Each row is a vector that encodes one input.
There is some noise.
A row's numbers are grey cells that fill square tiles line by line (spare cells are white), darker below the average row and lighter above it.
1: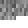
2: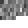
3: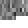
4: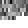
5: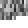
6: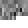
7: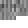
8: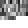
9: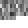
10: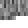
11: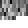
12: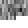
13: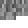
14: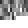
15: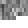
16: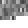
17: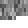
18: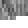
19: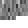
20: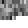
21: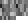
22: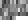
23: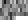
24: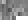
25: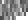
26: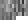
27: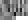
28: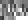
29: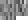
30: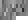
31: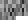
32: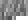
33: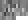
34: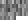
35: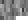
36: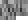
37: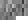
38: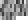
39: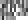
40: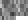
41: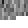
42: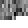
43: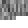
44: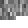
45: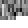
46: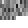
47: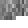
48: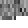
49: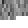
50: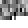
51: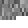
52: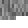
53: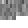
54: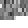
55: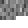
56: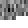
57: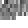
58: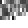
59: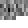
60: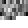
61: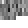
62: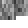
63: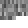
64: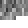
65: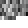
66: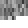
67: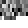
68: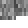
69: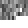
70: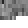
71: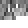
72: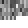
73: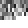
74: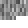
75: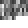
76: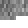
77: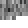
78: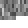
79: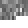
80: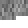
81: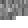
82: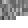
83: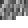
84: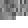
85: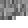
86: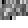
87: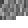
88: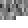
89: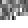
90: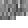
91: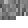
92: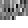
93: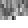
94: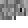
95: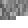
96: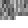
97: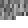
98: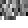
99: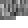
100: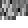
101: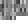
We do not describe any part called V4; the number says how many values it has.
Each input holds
a list of up to two items, each a true/false value and a value of V4.
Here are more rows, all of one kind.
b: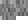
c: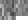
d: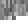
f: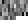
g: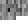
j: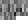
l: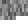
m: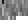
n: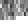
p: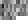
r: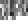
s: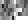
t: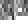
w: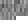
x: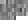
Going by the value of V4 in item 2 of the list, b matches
c, j, m and x.
